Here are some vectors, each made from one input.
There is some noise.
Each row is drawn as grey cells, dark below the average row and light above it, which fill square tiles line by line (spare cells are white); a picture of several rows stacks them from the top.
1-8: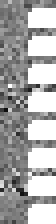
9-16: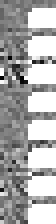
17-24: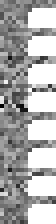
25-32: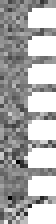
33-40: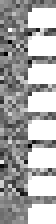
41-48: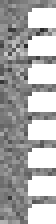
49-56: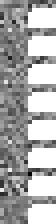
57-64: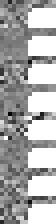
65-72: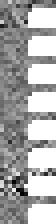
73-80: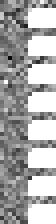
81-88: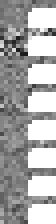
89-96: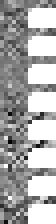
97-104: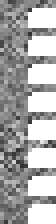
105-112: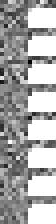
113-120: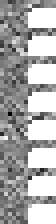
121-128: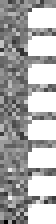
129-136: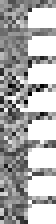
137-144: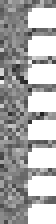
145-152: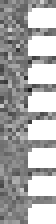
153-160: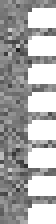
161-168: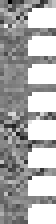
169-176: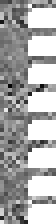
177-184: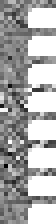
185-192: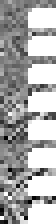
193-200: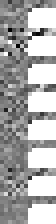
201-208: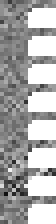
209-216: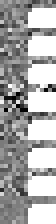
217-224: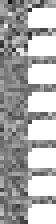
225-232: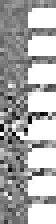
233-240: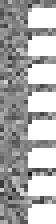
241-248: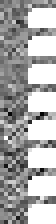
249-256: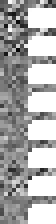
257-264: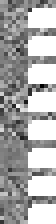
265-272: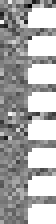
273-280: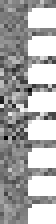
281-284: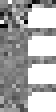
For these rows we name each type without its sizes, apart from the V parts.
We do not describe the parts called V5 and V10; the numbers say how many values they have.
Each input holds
a point on a line, a true/false value, a value of V5 and a value of V10.
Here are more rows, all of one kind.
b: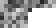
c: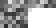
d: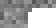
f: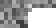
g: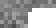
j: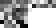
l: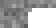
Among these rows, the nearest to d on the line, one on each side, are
f and j.
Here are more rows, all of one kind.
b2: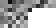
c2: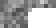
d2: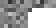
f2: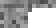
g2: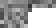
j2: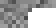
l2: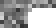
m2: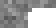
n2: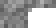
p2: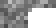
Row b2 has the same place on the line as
c2, j2, n2 and p2.
